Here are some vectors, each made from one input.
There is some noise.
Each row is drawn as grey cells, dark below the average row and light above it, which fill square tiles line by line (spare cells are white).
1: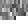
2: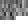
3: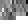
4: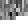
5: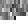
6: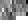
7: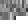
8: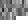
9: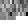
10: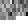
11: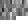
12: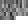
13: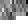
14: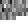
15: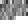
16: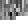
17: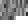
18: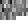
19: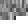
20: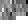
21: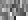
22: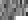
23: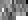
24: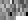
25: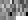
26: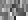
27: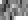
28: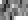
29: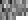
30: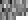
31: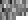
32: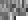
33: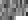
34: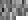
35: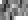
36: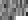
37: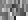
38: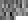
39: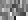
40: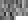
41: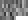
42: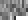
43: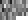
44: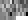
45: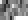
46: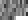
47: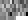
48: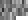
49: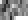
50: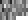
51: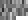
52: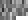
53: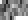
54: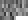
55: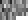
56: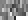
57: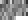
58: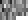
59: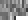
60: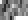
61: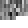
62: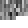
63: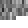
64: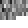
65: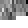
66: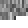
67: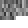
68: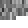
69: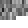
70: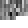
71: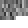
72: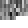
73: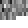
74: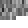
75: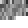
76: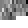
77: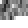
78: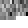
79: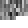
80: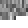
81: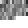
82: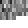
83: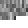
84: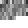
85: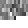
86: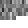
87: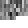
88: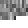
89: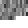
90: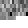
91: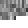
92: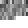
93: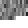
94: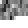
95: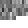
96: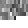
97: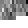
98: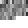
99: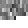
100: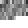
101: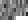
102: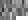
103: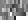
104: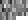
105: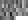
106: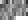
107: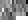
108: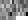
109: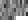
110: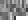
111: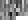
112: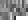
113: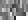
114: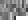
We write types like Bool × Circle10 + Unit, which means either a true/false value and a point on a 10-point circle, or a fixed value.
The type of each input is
Line4 + Tree7.
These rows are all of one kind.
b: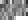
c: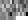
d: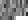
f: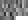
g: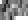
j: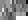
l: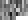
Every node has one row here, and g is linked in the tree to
b.
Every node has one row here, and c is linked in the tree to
j.
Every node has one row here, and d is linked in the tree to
b, f and j.
